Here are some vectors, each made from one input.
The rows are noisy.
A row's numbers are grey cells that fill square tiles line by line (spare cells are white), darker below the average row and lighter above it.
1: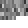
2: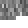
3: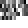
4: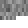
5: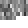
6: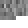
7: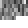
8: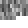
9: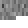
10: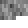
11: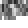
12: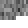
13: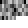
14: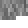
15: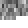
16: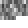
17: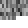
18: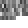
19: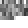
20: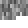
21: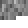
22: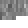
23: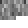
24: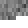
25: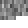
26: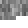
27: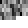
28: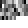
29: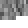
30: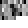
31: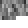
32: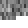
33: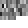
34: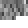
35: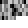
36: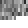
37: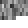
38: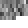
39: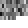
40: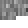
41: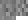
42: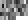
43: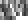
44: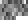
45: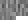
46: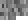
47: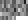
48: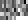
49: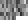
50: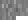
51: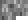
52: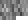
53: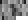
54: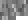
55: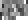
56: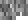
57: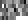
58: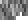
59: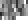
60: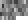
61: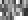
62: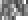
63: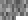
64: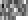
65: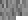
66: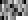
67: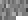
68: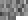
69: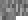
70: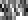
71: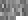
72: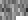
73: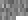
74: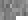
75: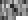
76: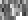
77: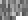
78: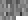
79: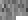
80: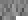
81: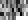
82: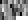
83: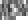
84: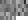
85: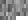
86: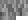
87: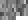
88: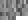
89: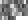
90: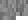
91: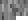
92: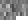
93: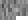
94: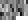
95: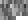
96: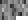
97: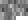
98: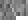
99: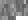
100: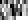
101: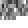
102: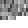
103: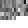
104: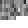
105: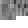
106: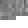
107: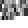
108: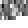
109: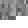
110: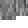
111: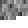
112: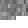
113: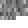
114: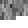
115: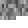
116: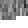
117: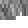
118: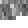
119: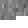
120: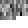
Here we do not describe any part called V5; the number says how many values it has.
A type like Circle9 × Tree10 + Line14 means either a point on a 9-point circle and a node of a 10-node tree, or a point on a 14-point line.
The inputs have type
List3(Bool × V5).
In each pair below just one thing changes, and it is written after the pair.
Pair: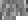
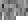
the true/false value in item 1 of the list
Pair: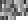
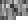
the value of V5 in item 1 of the list
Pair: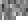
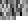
the value of V5 in item 1 of the list
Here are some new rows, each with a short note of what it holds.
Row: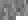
a list of two items
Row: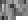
a list of two items
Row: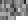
a list of one item
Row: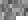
a list of one item
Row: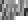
the empty list
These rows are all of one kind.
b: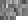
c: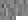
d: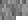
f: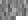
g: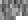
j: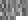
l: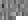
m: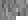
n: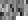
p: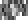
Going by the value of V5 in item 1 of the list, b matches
l and n.
